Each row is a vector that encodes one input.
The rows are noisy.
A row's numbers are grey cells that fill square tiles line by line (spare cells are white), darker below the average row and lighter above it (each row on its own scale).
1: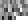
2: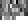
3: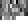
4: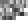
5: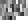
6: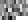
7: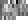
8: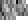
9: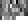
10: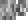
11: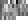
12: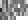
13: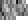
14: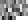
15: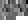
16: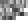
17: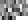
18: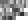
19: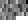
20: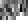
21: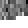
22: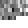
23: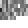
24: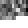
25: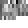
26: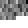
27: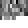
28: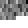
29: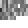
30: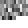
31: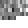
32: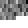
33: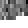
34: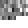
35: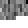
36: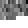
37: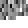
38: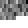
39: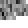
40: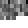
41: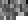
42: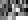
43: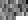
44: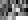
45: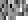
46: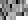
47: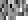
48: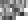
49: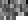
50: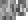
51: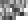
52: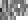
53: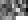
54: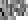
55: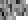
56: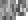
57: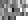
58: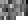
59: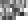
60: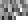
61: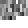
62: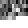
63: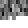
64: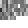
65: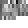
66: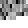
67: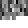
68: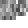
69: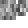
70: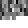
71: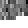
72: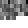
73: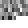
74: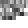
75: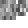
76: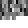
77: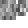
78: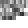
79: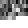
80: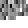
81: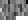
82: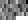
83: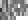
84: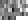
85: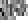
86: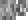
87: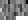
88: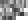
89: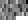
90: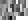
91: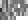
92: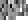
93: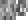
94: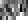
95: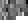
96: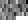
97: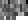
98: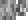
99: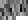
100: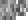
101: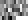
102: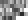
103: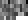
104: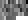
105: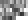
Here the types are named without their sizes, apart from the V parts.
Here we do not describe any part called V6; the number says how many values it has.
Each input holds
a true/false value, together with either a node of a tree, or a value of V6.
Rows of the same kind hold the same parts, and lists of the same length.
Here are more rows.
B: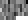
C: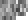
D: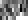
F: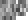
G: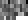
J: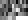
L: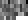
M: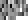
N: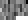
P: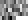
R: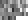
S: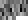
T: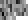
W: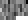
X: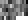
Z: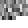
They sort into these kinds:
B, C, F, G, L, N, P, R, W, X, Z
D, J, M, S, T

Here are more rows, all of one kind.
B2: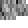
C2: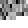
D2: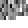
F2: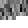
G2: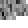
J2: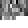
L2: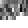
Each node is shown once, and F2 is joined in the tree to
G2 and L2.
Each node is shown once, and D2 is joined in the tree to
C2.
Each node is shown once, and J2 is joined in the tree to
B2.
